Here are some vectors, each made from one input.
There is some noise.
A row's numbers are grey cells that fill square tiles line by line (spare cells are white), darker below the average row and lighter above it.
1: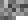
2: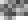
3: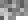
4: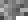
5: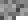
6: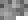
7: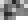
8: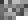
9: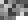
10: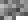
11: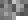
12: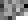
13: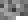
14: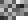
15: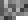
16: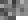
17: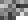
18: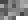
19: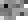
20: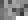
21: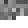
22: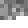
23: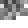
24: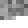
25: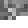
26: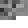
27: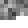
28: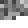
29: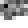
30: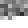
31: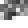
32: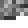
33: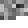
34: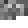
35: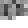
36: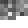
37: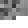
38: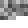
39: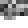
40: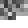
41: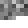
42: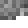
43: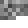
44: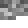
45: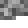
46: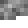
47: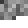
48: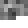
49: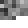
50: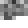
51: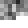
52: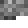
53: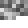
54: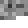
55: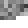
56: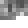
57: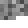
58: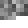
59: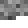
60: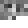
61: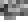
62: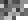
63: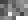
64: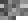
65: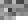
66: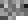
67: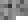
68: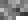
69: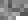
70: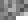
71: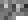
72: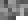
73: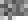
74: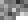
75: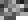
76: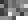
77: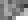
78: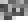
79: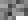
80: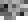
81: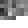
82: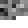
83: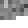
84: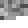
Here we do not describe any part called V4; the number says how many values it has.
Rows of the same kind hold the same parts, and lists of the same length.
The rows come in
3 kinds.
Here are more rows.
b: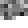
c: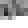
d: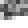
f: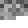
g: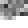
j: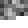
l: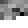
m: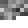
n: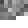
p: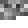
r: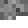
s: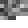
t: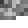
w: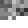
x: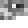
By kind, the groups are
b, c, d, g
f, j, l, m, n, p, r, t, w, x
s

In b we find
a point on a 5-point line.
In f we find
three true/false values and a value of V4.
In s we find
a value of V4.
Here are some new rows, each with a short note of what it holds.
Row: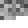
three true/false values and a value of V4
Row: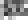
a point on a 5-point line
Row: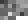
a value of V4
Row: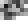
a point on a 5-point line
